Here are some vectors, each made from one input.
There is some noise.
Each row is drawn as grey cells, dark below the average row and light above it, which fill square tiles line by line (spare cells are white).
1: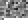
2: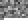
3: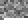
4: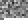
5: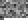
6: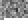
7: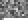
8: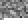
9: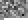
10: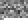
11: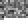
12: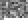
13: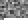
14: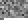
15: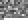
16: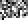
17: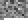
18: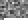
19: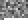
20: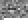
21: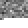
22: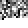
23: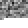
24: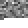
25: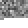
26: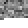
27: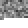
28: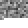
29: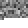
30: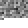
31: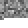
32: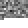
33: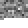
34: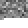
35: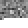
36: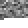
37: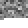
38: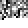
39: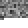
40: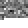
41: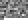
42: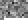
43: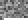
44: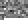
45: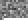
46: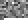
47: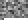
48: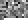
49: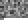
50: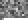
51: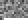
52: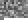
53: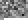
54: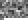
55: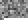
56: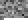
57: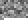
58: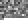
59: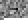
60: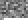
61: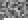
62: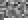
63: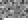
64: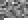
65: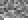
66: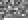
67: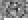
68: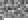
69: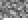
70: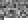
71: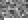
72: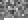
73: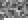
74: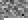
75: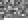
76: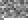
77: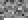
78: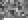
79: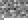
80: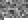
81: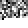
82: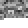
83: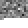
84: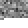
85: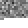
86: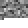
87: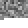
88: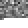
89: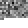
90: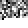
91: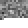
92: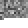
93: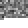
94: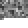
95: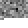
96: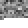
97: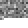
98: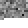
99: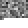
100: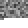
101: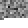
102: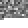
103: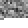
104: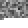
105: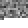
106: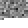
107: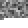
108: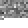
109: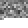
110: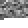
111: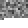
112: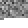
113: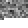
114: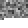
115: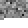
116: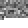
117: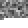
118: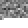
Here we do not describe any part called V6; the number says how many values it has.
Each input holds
a list of up to two items, each one of 4 labels and a value of V6.
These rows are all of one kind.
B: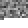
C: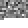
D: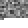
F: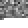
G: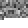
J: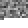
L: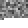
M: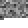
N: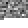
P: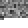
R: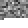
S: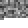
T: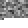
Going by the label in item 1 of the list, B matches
J, M, N and P.
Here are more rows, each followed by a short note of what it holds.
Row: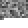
a list of one item
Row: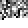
the empty list
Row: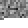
a list of two items
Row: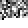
the empty list
